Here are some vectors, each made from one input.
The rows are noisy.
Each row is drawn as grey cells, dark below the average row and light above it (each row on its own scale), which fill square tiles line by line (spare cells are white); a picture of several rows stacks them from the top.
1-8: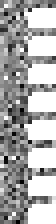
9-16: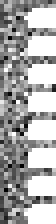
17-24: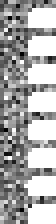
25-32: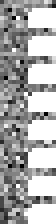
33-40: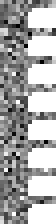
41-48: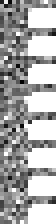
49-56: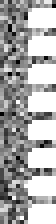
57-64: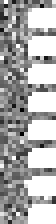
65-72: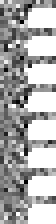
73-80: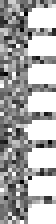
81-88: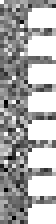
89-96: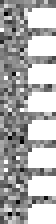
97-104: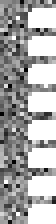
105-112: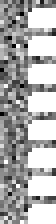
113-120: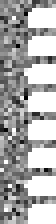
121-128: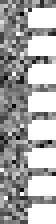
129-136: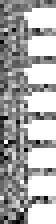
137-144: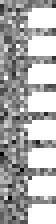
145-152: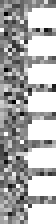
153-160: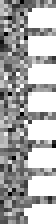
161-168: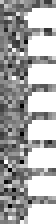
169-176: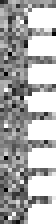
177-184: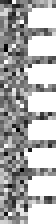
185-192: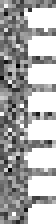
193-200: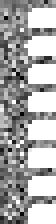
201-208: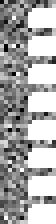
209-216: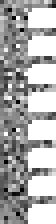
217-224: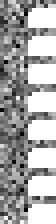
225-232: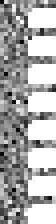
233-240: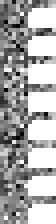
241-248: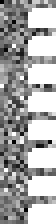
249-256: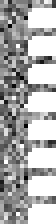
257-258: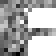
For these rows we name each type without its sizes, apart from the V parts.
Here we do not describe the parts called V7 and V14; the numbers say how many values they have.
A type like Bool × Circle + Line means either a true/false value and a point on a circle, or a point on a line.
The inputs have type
(Bool × Line + V14) × V7.
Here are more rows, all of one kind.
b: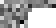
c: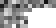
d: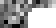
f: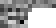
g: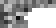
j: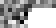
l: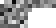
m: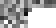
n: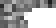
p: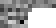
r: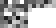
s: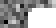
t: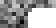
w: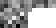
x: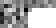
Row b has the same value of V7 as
f, j, l and p.
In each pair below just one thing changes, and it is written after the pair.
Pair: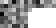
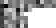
the value of V14
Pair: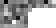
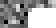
the value of V7
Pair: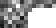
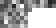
the value of V7
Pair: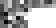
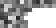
the value of V14
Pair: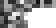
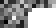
the value of V7
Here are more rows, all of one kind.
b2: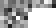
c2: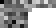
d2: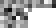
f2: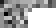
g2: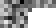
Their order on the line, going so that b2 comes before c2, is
f2, d2, b2, g2, c2.
